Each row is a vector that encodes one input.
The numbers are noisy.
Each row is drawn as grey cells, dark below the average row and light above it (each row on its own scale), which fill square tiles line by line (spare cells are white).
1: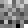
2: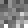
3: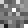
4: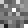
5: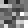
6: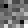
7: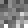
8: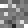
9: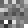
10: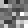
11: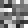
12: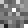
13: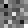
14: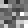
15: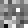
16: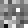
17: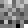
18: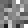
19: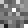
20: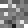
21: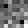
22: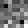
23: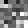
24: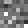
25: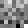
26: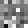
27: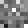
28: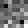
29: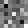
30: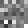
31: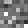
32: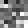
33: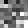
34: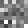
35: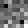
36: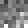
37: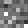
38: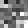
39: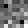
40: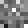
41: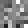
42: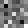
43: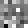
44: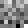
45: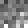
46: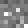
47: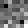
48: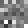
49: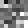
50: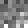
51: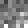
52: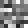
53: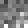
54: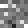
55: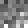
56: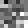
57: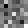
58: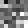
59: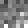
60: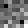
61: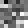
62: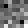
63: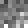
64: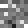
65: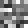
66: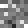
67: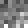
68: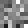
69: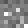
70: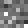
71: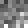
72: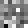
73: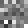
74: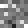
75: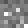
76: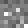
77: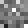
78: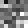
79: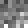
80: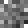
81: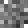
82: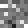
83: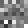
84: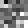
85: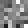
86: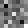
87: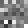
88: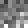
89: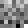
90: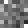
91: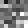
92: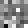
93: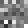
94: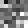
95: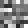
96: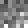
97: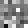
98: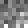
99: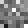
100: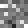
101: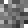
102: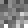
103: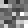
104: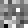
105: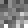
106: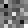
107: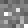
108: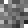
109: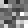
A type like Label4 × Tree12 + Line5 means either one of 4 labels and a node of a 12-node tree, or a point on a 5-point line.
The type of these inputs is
Bool × Bool × Bool + Circle6.
